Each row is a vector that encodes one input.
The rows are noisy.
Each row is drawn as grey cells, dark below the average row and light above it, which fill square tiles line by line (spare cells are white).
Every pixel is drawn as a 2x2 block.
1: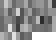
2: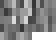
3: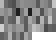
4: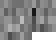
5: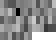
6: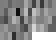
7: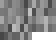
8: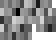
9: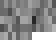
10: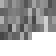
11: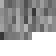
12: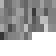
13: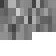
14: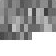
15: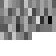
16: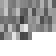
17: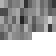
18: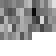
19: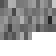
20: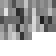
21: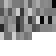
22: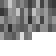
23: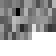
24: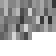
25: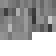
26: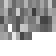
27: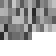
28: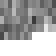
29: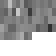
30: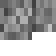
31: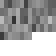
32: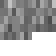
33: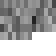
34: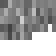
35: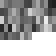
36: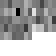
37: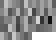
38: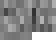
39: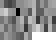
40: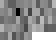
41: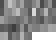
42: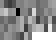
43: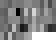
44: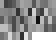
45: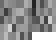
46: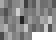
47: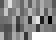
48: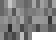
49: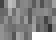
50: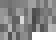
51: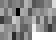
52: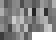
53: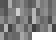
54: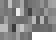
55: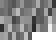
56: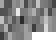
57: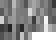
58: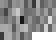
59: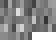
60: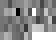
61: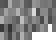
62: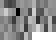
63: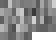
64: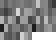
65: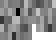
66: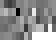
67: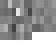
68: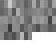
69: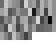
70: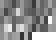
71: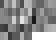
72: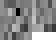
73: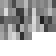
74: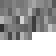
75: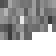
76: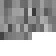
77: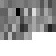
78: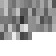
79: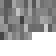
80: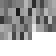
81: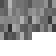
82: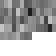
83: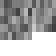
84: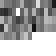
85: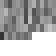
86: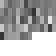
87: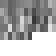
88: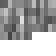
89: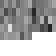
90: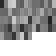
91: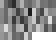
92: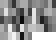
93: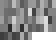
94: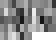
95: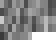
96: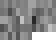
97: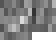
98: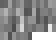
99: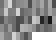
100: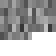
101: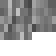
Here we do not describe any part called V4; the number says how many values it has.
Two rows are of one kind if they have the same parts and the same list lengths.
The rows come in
4 kinds.
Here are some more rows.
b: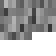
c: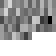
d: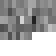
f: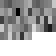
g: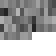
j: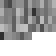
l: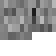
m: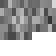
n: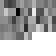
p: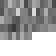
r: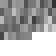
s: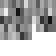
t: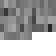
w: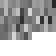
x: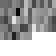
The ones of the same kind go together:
b, f, g, l, t
c, s, w
d, n, p, r
j, m, x

